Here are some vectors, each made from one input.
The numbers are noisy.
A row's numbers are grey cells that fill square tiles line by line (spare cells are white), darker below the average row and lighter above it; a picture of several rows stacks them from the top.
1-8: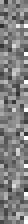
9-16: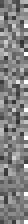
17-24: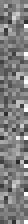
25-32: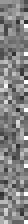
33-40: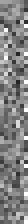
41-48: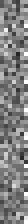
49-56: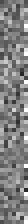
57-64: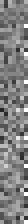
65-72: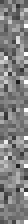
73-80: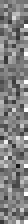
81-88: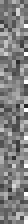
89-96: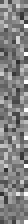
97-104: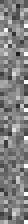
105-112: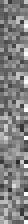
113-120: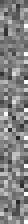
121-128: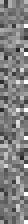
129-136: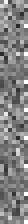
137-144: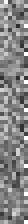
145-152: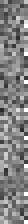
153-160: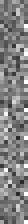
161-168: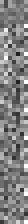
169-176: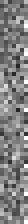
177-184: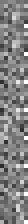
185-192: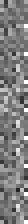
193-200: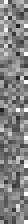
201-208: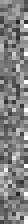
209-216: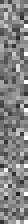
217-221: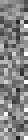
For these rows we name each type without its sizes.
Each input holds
a point on a line.
